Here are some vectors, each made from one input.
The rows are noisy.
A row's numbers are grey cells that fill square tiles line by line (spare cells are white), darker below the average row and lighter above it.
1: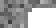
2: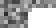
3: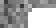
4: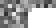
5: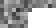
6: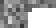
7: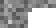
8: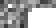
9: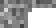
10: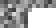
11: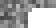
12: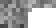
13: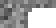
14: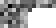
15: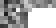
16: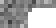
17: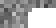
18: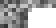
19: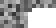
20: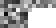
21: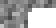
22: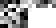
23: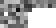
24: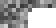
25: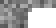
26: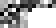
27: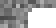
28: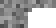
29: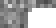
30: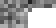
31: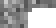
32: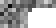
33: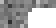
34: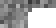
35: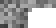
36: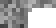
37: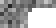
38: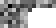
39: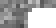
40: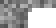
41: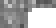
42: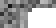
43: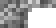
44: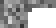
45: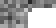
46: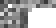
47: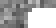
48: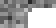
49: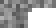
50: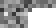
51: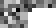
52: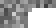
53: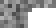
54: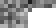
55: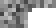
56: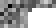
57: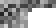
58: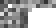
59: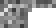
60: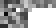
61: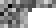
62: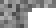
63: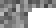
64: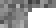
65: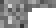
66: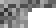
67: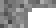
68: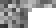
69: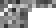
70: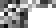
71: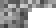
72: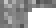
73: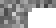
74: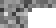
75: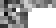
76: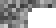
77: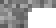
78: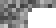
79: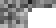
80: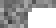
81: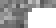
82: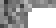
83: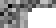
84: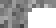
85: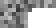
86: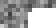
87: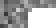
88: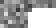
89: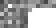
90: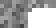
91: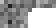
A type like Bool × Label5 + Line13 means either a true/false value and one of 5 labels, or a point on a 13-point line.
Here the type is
Bool × (Label6 + Line5).
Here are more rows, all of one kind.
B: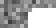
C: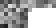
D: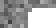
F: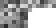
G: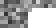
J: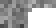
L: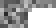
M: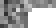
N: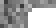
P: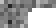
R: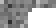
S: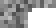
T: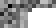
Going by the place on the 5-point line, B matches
F and S.
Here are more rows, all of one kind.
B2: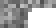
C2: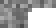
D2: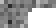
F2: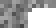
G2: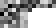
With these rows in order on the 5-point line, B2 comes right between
C2 and D2.
